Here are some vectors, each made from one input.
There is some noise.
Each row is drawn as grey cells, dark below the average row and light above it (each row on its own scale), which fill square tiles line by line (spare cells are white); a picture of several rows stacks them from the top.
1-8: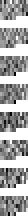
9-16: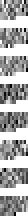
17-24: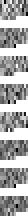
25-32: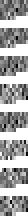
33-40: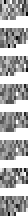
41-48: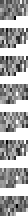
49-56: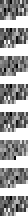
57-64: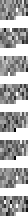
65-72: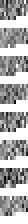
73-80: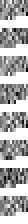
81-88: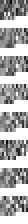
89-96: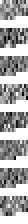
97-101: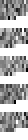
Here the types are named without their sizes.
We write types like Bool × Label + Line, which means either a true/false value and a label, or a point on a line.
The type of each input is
Bool × Bool × Bool + Tree × Tree.
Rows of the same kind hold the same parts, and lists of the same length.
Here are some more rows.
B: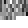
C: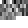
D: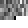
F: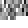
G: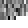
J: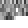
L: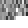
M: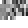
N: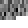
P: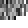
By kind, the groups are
B, C, F, J, L, M
D, G, N, P

